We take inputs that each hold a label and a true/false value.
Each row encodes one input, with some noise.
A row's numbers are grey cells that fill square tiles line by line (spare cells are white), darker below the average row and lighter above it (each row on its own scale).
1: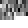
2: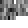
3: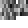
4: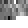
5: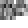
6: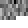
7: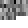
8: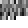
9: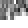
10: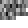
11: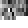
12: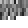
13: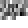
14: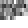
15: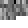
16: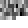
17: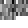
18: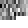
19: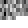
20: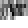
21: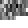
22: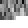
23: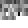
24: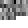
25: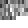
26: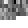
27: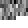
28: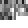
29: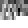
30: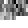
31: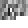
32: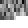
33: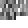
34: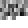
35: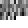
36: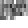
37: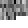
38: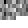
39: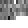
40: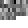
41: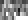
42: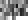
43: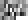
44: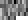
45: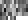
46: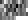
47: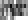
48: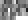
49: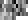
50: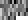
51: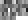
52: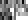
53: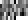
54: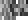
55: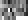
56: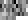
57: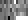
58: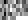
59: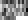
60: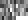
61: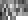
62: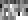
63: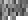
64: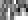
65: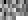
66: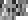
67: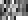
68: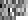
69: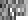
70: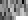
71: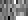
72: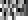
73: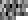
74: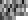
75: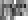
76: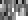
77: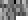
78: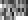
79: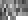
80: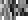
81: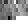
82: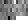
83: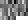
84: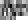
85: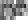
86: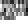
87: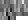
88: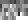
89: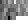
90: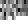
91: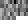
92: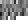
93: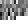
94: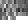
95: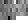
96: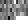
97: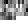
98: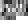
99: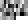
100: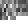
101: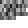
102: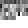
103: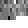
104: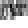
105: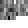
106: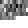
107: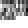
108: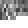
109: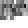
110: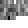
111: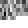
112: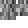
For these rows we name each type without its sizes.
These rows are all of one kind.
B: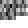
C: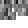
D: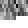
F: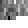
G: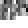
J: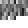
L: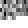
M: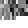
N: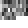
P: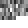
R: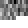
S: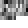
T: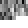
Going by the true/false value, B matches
D, F, J and M.
